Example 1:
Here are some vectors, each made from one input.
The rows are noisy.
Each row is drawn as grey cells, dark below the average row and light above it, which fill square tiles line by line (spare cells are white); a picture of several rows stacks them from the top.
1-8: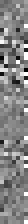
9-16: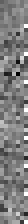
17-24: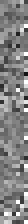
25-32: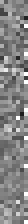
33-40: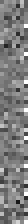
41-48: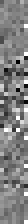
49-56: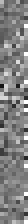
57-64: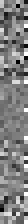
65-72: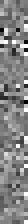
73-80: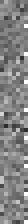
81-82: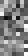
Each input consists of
either a fixed value, or four true/false values.
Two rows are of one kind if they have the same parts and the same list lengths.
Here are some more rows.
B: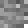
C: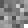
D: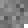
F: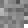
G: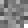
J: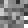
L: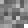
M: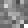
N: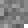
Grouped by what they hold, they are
B, C, D, F, G, J, L, N
M

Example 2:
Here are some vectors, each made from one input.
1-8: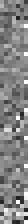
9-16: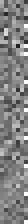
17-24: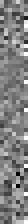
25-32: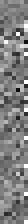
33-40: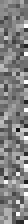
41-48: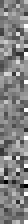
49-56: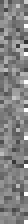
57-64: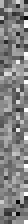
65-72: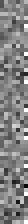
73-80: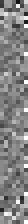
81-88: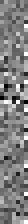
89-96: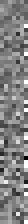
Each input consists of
four true/false values.
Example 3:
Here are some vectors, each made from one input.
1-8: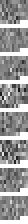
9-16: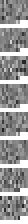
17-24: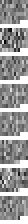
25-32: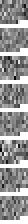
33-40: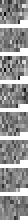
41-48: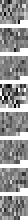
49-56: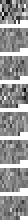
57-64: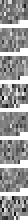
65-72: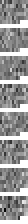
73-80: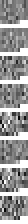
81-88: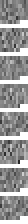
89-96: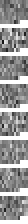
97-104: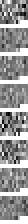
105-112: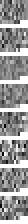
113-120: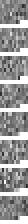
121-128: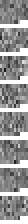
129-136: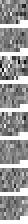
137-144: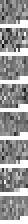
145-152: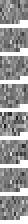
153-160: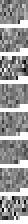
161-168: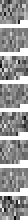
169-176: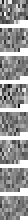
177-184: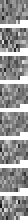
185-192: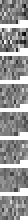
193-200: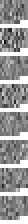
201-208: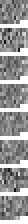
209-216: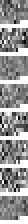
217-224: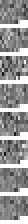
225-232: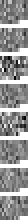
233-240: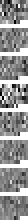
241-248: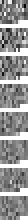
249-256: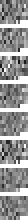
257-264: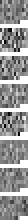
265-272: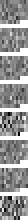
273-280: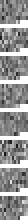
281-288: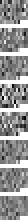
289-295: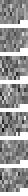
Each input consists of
a point on an 8-point line.
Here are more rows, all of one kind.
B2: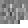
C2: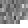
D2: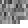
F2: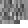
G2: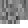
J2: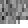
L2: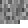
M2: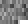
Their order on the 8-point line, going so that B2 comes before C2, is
J2, G2, M2, F2, L2, D2, B2, C2.
